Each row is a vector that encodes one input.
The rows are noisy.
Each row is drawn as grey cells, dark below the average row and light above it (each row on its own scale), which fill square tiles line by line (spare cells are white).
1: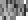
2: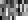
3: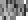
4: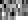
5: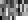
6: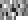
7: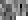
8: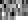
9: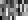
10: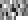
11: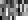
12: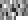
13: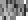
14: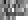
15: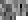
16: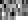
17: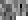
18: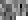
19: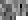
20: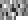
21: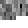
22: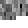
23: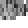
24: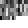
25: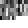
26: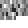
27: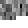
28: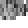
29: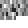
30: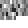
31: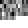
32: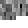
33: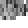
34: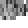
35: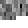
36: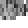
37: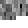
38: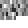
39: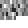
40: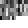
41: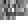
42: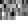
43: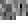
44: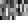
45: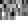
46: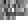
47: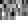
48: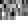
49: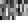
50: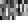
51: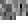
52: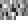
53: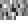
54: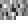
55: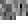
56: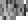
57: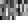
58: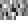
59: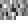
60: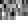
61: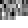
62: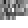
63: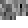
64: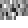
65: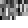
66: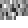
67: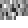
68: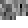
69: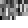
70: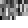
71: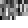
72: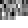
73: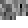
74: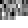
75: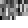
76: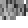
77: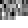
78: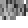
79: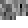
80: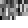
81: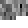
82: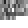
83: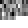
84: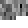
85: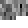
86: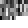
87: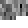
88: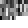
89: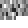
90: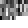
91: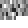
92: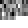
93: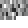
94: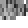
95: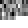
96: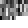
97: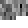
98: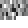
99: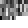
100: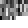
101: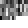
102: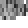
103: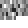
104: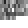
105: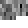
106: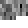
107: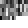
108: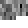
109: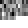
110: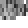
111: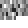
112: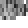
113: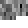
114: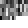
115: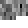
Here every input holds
one of 6 labels.
